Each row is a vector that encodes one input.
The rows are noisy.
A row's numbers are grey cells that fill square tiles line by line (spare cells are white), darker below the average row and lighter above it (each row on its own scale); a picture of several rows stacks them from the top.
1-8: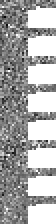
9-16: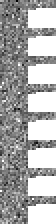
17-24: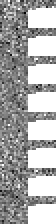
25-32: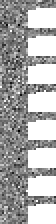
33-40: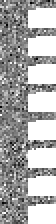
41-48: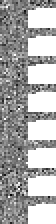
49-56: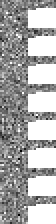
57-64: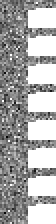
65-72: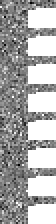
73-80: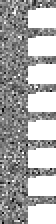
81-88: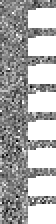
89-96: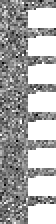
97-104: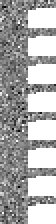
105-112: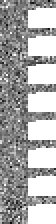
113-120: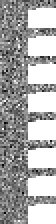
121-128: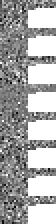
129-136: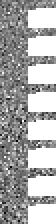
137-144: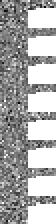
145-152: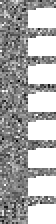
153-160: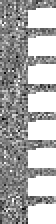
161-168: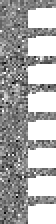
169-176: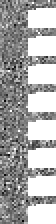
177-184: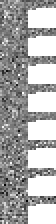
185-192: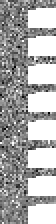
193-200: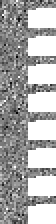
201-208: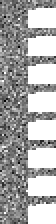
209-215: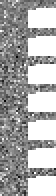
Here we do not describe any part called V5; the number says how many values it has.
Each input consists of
a list of up to two items, each either a point on a 6-point line, or a true/false value and a value of V5.
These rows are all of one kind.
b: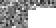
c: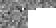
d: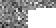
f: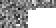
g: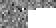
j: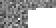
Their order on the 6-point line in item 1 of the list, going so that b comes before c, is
b, c, g, j, f, d.
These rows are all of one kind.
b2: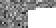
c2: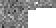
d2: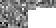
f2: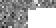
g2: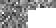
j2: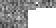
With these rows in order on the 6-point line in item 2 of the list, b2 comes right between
c2 and d2.
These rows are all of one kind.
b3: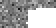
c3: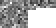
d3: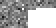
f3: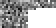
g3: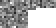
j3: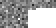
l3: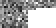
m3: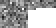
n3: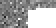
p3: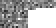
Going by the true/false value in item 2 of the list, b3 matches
g3 and n3.
